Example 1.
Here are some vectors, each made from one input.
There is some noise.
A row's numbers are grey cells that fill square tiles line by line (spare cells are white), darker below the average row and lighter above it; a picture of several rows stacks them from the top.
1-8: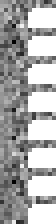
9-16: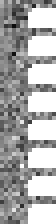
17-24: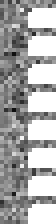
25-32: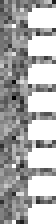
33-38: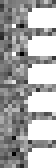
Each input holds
a point on a 5-point line and a true/false value.
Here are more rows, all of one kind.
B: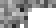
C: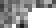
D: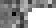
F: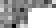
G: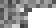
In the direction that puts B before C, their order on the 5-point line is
D, F, G, B, C.
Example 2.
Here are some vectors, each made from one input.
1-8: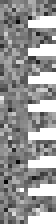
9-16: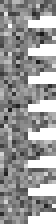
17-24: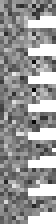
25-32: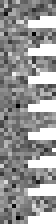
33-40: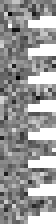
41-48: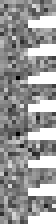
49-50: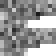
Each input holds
one of 6 labels and a point on a 5-point line.
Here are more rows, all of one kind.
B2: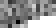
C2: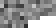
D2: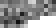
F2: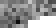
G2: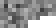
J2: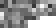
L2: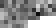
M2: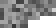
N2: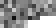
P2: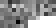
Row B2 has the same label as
D2, F2 and P2.
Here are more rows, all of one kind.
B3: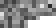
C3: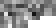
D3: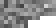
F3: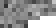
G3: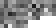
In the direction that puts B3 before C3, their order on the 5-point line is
B3, F3, D3, G3, C3.
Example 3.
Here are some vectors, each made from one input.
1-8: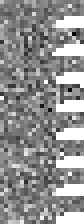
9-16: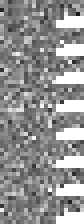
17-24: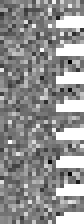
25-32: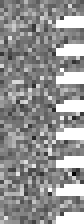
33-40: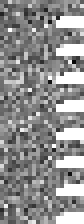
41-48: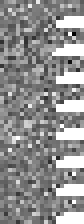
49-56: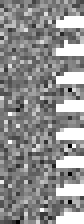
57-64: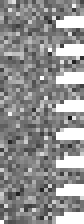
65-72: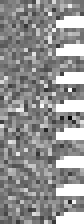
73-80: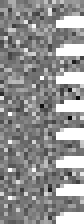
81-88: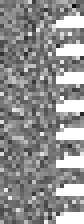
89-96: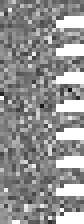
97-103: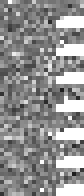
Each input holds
either a point on an 11-point circle, or a point on a 10-point line.
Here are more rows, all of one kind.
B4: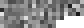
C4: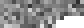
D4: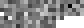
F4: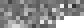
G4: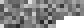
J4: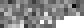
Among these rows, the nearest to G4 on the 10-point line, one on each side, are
B4 and C4.
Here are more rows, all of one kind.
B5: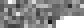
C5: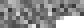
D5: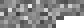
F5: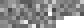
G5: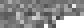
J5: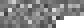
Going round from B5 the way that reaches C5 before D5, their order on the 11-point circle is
B5, C5, F5, D5, J5, G5.
